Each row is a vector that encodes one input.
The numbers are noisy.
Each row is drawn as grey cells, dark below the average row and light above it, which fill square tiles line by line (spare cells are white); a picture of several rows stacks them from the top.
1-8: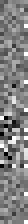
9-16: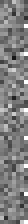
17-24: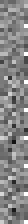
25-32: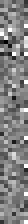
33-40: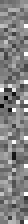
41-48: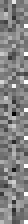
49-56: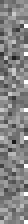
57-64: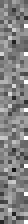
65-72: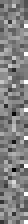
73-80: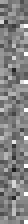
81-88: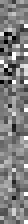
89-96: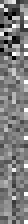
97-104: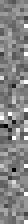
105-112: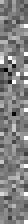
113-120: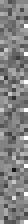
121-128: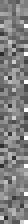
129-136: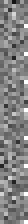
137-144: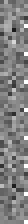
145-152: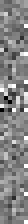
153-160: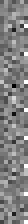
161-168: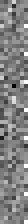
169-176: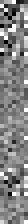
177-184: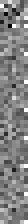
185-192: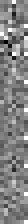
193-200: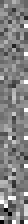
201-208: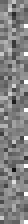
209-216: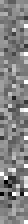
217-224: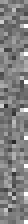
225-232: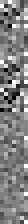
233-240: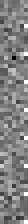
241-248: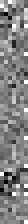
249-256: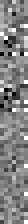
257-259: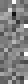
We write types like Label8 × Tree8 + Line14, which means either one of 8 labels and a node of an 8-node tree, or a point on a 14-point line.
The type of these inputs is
(Bool × Bool × Bool × Bool + Unit) × Line4 + Line3 × Line5.
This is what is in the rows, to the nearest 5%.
About 10% of them hold a point on a 3-point line and a point on a 5-point line. The rest hold a point on a 4-point line, together with either a fixed value, or four true/false values.
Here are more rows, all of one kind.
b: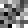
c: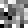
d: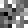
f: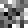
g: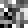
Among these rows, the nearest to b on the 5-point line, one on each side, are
d and f.
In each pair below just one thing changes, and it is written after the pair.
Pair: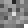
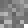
the place on the 4-point line
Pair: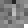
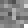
the place on the 4-point line
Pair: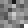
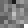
one of the four true/false values
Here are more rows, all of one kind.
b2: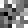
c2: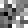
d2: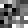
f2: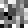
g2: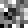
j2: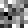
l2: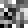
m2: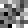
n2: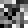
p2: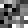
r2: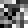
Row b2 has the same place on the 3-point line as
c2, f2 and j2.
